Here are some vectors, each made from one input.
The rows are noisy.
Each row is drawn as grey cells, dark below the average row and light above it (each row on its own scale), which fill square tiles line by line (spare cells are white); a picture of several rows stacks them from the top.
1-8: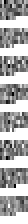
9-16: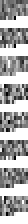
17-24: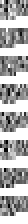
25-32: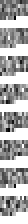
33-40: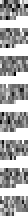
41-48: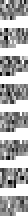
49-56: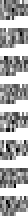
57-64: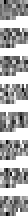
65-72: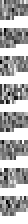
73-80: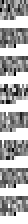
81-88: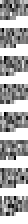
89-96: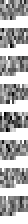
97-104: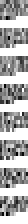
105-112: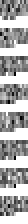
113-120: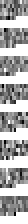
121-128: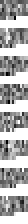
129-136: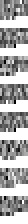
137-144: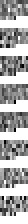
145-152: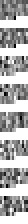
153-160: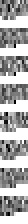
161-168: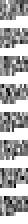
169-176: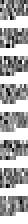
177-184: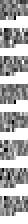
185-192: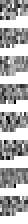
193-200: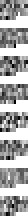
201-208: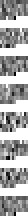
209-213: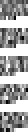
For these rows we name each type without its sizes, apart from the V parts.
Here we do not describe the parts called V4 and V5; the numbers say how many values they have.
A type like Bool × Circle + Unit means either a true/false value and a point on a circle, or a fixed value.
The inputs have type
((Bool × Bool × Bool × Bool + Unit) × V5 + Line) × V4.
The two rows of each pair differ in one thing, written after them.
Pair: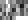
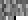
the value of V4
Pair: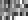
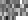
one of the four true/false values
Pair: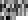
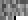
the value of V4
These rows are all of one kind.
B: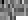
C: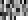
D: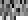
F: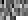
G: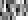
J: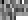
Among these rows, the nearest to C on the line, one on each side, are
G and J.
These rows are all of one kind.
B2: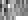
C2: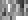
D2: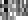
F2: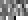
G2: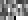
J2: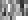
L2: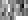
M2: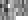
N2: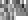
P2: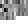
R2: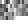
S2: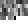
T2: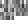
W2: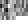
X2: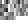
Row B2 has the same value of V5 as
C2, J2, M2 and W2.
